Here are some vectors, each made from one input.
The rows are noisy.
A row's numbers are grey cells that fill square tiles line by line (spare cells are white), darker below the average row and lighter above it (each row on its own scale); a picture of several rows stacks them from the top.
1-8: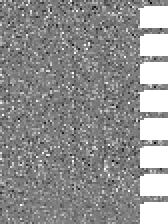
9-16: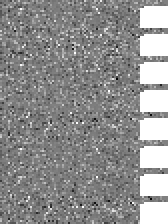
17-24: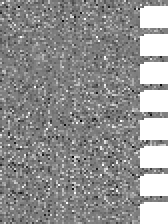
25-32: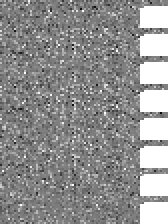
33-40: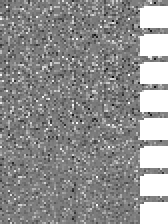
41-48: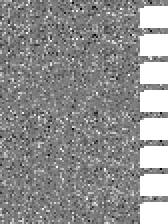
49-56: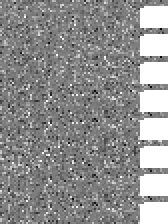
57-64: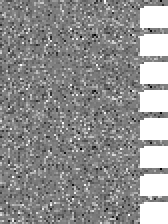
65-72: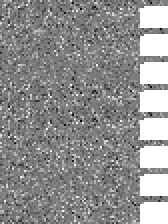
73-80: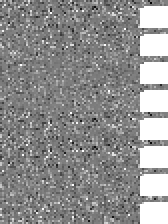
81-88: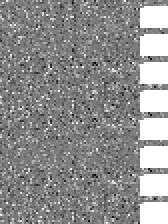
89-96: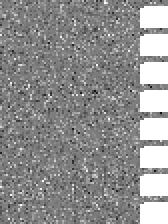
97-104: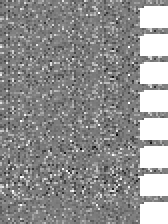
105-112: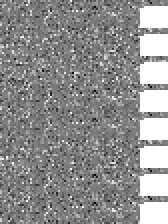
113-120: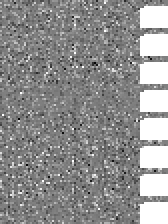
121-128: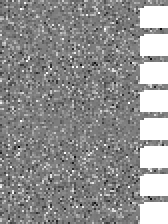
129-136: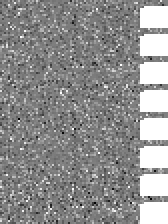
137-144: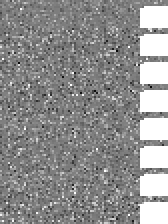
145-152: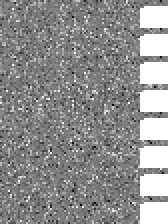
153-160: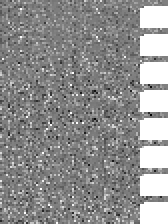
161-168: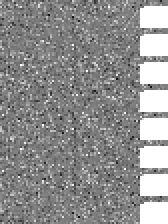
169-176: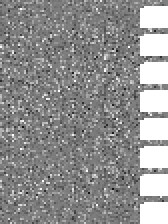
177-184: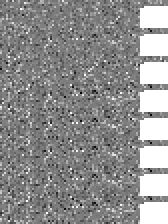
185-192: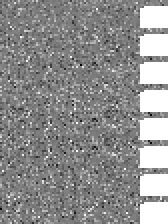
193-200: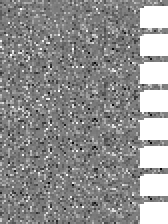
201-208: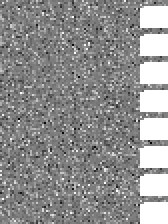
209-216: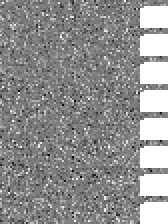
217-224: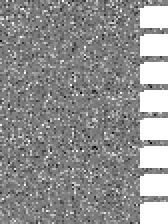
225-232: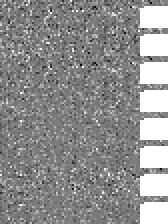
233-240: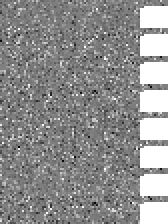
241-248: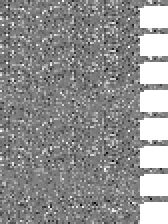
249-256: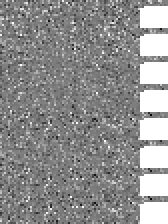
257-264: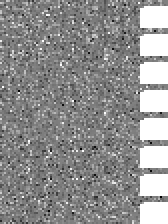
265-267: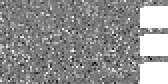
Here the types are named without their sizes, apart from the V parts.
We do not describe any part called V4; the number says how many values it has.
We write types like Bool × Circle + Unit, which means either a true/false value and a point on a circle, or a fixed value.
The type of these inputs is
Bool × (Circle + Unit) × Line + Tree × V4.
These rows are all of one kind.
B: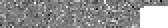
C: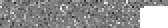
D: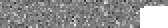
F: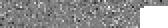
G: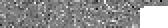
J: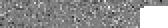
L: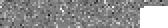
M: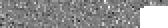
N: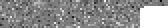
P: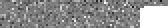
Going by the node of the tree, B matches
F, G, J and P.
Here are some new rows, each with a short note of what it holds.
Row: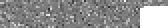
a point on a circle, a point on a line and a true/false value
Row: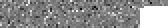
a point on a line and a true/false value
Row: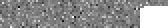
a point on a circle, a point on a line and a true/false value
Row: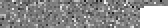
a node of a tree and a value of V4
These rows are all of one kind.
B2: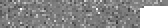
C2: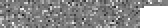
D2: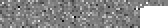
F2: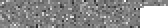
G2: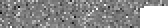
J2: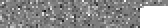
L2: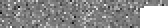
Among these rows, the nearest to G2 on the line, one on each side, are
B2 and L2.
